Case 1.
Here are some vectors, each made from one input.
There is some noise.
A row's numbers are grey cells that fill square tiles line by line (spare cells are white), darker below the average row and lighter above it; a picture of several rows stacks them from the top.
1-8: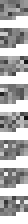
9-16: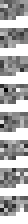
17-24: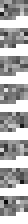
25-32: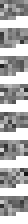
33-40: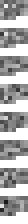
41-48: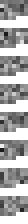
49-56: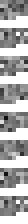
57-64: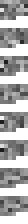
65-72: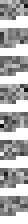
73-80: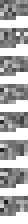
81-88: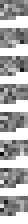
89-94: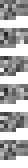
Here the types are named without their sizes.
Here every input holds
either a point on a circle, or a point on a line.
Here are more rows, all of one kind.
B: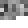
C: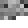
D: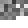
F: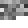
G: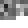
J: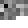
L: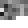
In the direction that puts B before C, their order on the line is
D, G, J, L, B, F, C.
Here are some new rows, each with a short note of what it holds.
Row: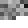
a point on a line
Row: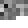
a point on a line
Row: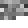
a point on a line
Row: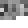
a point on a line
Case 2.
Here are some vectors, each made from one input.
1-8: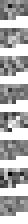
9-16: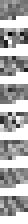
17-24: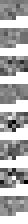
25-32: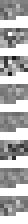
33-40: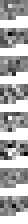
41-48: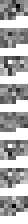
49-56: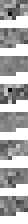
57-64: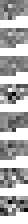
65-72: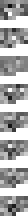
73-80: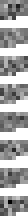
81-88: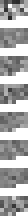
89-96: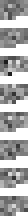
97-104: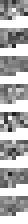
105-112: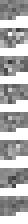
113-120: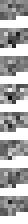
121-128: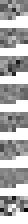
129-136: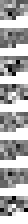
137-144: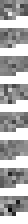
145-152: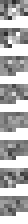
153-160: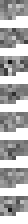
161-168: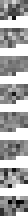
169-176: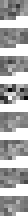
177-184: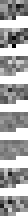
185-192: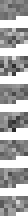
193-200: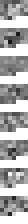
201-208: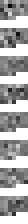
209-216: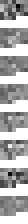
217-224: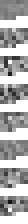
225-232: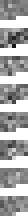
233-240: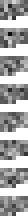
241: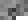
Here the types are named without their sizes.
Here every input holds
a true/false value, together with either a point on a circle, or a fixed value.
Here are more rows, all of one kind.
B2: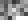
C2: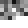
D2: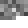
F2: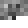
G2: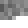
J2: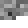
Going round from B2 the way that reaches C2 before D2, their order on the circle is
B2, C2, G2, D2, J2, F2.
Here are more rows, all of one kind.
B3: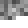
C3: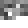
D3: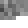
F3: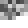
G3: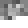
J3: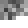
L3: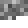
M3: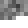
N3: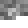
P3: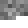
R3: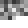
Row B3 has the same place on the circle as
C3 and D3.
